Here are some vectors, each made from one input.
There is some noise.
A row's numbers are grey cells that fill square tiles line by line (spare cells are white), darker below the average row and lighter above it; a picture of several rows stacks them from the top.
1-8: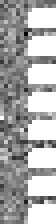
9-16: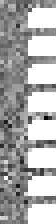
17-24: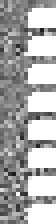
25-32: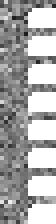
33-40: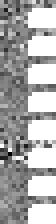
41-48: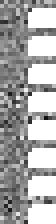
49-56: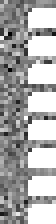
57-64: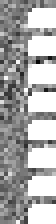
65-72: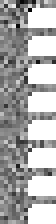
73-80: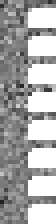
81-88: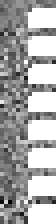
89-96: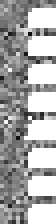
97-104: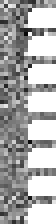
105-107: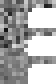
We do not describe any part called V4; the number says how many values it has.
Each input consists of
a list of up to two items, each a true/false value and a value of V4.
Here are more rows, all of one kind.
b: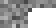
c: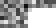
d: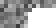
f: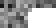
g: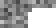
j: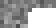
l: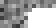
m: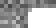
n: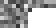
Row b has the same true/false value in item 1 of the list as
c, g and m.
